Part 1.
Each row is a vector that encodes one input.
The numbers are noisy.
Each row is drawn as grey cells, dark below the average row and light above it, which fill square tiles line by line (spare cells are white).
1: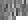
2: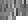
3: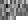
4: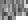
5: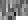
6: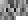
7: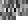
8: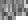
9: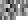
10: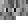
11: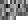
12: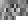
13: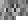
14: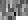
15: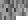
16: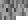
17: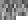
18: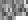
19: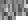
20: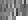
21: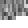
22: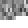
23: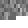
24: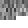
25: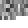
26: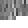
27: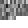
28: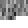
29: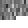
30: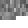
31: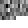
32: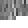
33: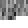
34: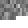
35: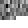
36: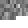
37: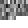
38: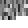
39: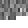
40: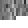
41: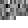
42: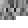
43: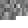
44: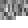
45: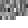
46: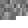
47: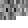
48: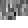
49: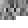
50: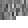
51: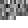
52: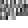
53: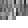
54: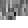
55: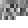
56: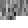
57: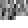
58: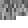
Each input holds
a node of a 7-node tree.
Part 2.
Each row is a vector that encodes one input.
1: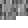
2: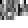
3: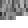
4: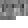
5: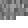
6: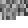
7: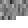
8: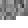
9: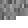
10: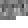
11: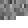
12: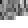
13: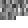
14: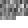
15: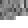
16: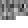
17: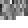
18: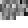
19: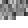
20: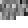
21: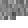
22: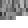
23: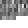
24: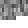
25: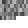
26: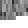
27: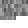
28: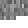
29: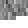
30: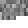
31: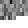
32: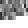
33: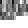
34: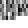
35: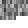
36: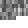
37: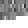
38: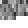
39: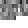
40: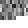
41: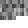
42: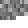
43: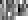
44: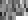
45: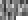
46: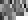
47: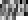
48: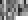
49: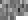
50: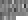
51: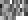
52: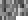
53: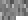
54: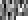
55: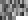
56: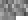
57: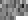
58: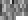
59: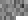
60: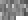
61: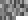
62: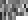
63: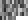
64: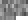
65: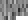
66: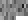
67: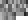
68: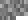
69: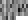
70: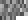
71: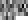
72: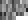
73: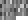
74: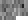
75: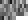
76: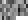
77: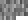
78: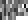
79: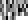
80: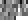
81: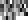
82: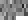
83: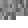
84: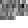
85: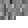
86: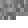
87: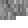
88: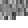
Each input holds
a point on a 15-point line.
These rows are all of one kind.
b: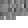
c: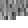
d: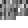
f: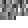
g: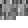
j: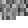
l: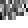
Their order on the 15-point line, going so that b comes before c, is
g, d, l, b, j, c, f.
